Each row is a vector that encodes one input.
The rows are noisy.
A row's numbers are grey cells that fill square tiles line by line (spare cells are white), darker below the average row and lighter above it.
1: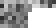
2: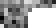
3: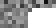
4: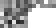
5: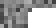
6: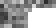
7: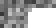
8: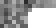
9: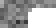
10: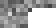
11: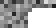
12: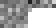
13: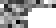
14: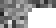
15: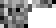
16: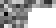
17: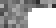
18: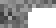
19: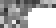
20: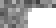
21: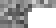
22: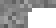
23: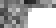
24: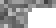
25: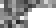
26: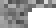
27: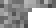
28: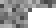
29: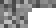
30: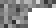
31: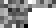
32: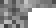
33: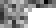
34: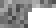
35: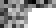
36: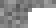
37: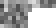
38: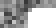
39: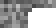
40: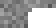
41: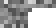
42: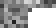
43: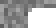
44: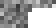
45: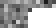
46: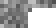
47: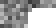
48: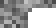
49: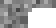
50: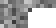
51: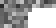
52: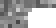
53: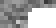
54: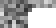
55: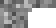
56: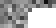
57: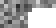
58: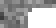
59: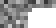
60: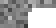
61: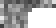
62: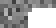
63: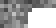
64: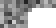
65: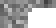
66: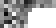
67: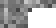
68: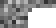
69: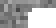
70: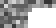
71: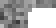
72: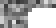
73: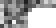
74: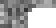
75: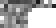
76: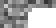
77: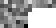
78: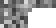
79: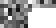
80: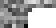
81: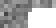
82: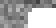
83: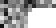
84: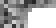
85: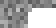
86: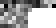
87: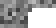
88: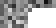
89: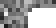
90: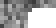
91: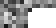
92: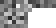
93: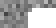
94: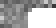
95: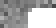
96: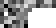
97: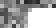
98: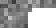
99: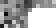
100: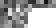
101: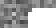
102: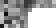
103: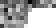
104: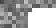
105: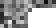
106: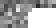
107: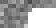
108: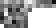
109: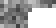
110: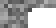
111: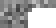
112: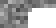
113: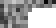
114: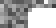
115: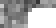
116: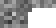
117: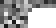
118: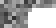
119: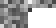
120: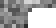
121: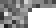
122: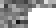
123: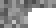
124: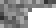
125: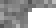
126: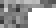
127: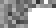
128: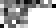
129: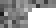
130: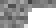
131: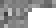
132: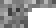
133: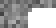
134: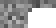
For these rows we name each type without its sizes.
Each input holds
either a point on a circle, or a fixed value, or a node of a tree.
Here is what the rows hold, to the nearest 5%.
About 60% of them hold a point on a circle. About 5% of them hold a fixed value. The rest hold a node of a tree.
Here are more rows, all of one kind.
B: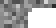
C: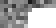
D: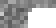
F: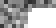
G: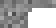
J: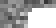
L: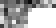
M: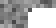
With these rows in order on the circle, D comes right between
B and L.
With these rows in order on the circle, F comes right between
G and M.
